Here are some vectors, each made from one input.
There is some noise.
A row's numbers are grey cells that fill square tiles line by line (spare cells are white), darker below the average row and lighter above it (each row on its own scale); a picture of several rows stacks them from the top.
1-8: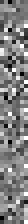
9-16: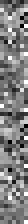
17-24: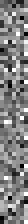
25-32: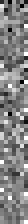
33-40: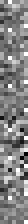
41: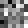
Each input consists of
a point on a 6-point line, together with either a fixed value, or three true/false values.
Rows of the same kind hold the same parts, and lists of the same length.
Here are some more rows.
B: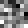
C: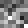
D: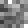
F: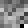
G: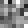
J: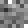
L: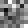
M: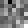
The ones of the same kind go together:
B, C, F, G, M
D, J, L

